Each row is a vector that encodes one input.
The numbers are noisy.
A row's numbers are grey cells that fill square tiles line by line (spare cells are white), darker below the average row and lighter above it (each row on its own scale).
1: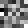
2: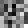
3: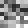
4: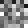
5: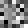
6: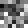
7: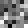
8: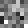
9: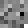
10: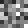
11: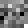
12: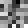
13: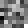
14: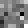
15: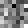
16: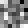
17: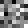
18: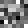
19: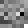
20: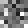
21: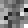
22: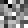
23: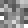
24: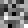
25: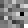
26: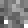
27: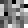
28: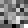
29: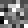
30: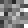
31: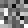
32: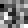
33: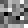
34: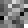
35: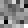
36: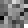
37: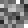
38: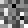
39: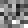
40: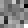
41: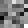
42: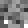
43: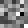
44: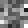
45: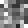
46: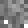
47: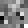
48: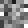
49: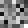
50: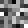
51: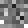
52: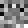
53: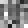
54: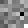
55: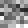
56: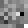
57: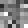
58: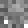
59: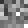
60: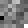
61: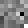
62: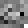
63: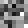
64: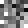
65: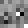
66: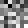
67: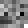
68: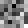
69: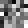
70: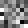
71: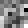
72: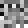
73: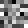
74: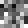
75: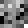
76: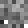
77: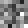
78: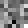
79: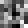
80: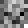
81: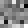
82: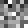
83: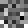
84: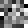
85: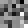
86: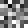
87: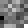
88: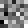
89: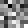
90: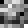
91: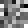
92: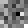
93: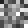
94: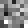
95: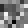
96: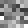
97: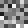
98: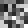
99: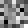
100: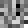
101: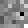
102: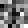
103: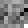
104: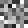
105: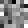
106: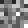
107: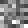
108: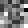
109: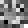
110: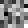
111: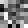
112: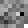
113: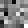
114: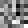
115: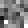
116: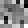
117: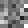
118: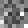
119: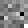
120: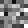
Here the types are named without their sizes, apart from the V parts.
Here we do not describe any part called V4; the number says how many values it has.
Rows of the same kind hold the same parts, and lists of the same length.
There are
3 kinds of row.
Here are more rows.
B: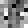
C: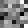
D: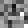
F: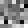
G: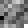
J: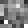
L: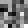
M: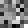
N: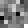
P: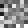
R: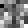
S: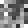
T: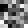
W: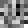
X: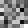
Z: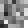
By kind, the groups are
B, D, L, R, S, T
C, G, J, N, Z
F, M, P, W, X

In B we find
a point on a line and a value of V4.
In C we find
three true/false values.
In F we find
a label.
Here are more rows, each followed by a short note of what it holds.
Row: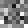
a point on a line and a value of V4
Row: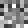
a label
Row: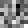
a label
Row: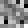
a label
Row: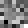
a label
